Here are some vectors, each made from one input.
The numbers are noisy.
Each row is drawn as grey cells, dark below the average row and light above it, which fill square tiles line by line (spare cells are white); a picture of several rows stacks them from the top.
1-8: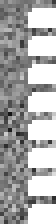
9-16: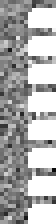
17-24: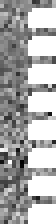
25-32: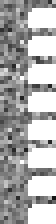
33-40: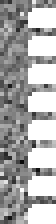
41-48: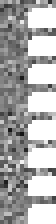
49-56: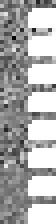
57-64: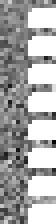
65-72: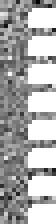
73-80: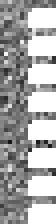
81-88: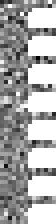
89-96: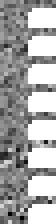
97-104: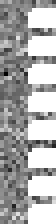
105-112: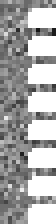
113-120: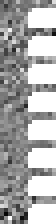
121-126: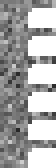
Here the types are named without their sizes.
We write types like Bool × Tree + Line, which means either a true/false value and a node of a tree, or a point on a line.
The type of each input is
(Bool × Bool × Bool × Bool + Line) × Line.
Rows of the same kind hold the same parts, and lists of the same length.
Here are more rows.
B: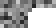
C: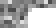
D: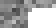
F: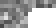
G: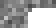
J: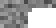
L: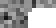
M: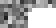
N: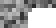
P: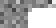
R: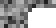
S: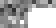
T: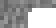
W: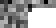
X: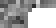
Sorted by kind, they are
B, C, D, G, J, L, M, N, P, R, S, T, W
F, X

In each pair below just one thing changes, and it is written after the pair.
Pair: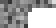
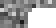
one of the four true/false values
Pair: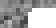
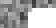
one of the four true/false values
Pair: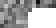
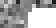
the place on the line
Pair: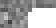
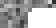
the place on the line
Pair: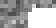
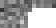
the place on the line
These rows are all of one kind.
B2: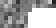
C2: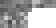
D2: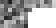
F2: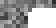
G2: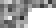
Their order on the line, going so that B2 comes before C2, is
G2, D2, B2, F2, C2.
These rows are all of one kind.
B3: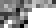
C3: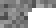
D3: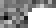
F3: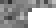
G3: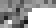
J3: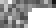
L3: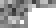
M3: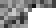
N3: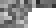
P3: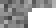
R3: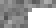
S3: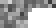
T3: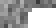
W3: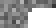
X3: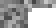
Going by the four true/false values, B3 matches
C3, D3, M3 and R3.
